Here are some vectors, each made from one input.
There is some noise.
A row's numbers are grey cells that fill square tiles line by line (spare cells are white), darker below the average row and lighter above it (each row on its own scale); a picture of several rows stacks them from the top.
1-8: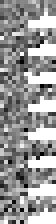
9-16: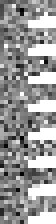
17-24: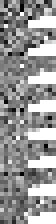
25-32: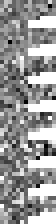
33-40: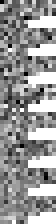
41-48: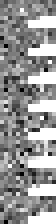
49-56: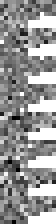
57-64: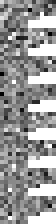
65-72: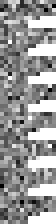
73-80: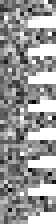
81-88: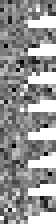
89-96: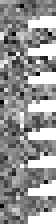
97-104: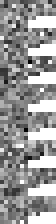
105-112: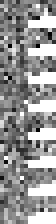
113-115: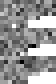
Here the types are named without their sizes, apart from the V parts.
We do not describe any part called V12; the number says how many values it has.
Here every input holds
a label, a point on a line and a value of V12.
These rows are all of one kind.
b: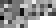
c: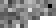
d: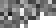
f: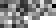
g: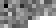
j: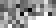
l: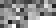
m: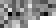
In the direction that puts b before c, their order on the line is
f, g, j, d, l, m, b, c.
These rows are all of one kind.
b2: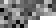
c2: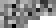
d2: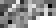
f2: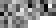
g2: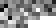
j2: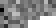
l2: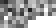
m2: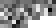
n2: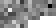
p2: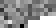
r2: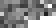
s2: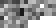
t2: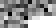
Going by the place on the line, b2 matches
r2 and t2.
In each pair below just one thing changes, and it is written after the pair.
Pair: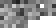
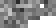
the value of V12
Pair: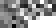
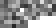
the place on the line
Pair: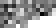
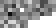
the label
